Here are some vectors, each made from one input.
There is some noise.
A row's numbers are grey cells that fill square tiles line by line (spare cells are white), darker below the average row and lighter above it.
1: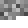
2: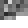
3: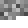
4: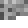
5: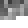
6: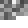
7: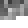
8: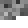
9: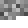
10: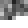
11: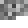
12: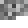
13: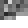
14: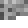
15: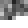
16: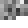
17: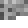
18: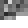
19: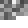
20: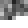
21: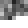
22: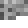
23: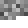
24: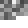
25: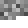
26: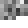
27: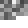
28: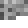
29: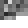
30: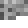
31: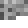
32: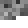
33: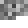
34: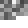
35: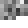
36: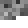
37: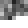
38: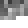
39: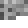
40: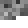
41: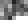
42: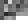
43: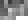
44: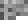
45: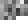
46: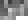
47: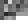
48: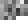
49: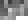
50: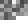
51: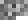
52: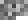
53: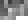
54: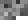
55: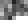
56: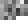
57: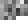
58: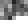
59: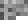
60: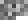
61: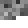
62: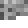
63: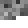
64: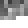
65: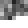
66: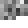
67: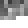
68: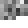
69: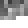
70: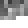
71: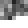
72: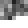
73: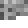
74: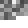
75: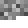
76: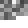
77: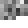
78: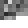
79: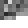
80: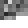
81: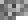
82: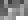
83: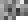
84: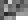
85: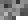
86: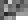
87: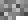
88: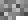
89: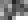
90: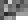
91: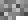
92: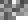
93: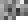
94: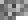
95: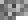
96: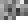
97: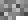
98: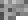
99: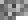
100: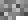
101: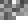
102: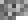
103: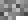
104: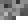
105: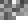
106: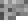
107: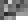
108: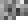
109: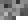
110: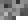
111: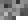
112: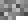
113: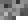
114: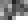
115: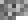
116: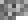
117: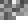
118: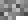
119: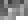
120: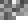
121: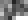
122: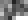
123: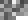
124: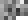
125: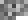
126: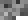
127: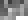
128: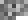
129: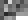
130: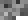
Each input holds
one of 9 labels.
